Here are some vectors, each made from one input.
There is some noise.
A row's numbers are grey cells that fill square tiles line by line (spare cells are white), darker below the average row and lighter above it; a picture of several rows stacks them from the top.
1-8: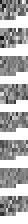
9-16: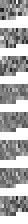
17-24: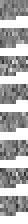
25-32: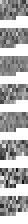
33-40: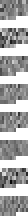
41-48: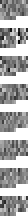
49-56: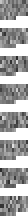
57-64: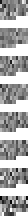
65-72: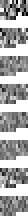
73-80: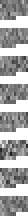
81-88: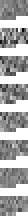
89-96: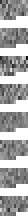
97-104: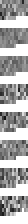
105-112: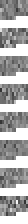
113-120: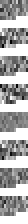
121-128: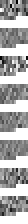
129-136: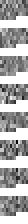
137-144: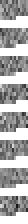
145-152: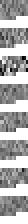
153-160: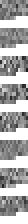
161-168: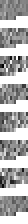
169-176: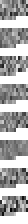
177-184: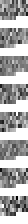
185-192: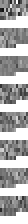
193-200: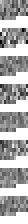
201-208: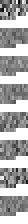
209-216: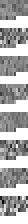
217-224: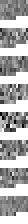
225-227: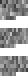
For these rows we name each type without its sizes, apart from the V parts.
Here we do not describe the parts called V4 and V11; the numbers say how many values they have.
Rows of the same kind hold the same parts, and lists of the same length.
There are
2 kinds of row.
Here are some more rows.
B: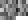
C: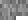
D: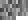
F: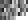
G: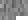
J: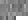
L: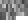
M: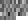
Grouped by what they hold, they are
B, C, D, G, J, M
F, L

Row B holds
a label, a true/false value, a value of V4 and a value of V11.
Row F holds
a point on a line and a value of V4.
